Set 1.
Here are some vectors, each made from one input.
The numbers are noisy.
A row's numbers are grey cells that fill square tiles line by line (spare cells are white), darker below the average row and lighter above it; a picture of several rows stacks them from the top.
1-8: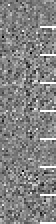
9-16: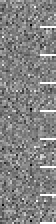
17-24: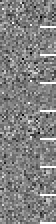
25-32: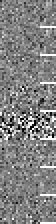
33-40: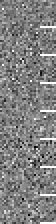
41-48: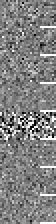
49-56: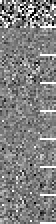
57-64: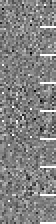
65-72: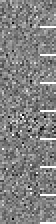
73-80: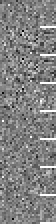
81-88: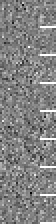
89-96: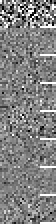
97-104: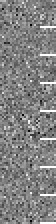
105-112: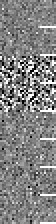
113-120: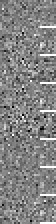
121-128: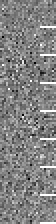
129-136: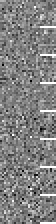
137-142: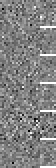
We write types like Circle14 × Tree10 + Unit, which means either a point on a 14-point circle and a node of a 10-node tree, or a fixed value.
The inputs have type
Bool × Label8 × Line4 × Line4 + Unit.
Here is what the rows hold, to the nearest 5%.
About 5% of them hold a fixed value. The rest hold one of 8 labels, a point on each of two 4-point lines and a true/false value.
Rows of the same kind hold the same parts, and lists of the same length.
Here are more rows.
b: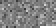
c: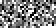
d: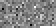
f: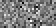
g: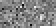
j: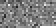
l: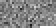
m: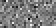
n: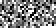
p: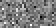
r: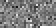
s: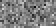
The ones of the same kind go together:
b, d, f, g, j, l, m, p, r, s
c, n

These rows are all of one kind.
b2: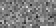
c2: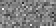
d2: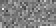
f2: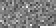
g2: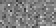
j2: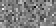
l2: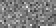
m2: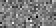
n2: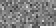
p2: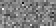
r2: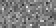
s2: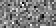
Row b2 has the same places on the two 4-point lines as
f2, l2, n2 and r2.
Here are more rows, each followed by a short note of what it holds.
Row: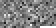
one of 8 labels, a point on each of two 4-point lines and a true/false value
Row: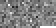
one of 8 labels, a point on each of two 4-point lines and a true/false value
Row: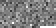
one of 8 labels, a point on each of two 4-point lines and a true/false value
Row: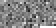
one of 8 labels, a point on each of two 4-point lines and a true/false value
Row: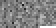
one of 8 labels, a point on each of two 4-point lines and a true/false value
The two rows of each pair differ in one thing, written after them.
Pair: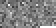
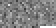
the place on one of the two 4-point lines
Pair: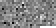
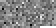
the label
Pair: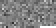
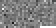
the true/false value
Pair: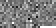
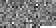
the label
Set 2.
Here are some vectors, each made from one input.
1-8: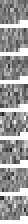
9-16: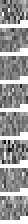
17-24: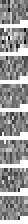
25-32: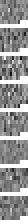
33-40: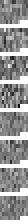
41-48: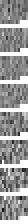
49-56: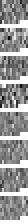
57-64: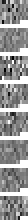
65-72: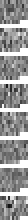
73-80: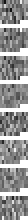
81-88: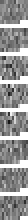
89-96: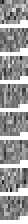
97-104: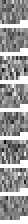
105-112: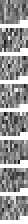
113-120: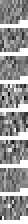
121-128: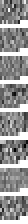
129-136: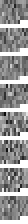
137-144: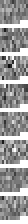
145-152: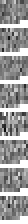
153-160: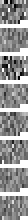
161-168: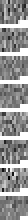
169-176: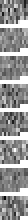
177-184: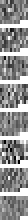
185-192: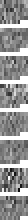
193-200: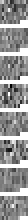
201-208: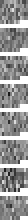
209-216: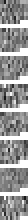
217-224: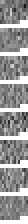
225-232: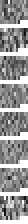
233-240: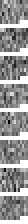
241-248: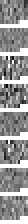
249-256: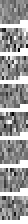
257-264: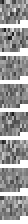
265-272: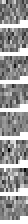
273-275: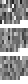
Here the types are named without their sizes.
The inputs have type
(Circle + Line) × Line.
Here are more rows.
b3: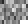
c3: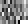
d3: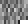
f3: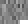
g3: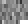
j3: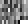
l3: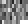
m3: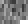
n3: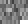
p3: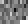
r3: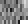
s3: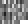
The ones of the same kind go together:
b3, c3, f3, m3, n3, p3
d3, g3, j3, l3, r3, s3

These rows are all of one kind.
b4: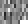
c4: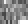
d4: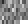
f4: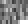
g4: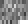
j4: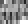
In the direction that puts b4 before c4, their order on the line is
f4, j4, b4, c4, g4, d4.
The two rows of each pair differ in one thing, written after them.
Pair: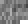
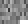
the place on the circle
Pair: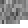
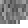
the place on the line
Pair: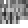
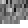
the place on the circle
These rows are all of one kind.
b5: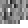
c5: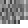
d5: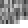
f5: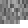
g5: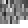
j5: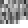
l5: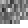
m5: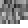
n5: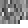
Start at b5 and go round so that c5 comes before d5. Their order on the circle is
b5, j5, c5, l5, d5, n5, f5, g5, m5.
